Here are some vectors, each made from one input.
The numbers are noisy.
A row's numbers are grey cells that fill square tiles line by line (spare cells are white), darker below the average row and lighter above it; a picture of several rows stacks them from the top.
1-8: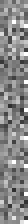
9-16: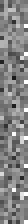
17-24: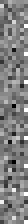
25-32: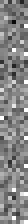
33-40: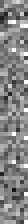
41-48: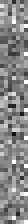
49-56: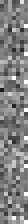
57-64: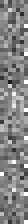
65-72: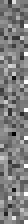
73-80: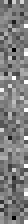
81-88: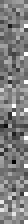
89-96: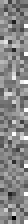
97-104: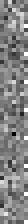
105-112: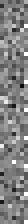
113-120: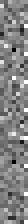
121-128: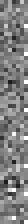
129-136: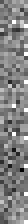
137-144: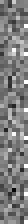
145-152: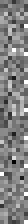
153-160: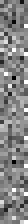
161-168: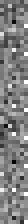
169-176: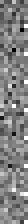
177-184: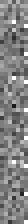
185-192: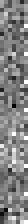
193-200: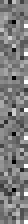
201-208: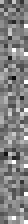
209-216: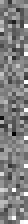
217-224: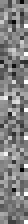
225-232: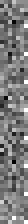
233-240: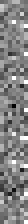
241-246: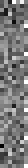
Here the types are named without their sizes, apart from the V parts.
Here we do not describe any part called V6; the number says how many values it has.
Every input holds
a point on a circle, together with either a point on a circle, or a list of values of V6.
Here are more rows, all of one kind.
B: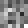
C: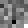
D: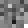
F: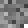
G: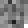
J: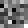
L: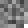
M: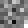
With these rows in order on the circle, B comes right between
G and M.
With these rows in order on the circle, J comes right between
C and M.
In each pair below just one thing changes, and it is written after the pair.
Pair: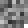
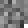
the value of V6 in item 1 of the list
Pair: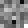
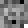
the place on the circle
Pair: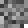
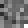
the value of V6 in item 1 of the list
